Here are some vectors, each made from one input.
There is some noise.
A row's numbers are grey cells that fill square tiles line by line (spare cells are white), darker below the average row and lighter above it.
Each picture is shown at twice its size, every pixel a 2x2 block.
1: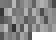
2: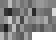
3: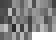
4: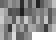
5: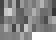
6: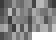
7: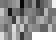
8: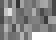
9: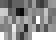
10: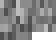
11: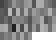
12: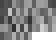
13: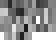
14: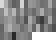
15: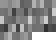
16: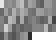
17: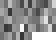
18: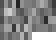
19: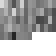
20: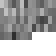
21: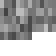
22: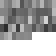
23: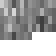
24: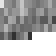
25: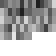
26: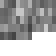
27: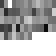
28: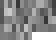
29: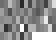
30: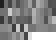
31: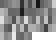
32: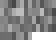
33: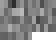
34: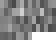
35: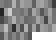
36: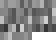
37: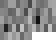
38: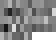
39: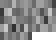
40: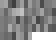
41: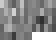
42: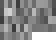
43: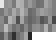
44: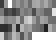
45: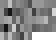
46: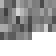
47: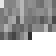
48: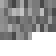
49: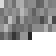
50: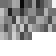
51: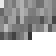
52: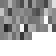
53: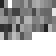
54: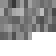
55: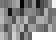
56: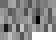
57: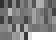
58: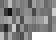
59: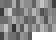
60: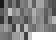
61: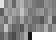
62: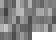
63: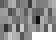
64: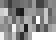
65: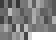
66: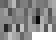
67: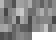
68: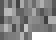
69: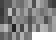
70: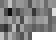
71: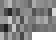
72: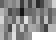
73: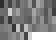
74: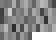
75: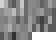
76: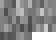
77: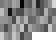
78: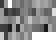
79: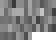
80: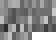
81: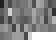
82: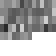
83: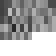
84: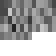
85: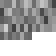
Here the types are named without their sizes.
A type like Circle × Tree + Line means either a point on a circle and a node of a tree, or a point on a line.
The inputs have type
Bool × Bool × Bool + Line.
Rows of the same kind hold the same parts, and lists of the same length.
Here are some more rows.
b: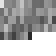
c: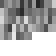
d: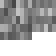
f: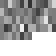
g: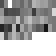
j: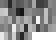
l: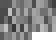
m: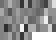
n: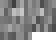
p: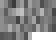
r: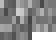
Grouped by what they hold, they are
b, d, l, n, p, r
c, f, g, j, m

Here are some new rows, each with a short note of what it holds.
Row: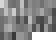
three true/false values
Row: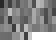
three true/false values
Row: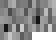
a point on a line
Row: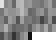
three true/false values
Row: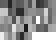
a point on a line
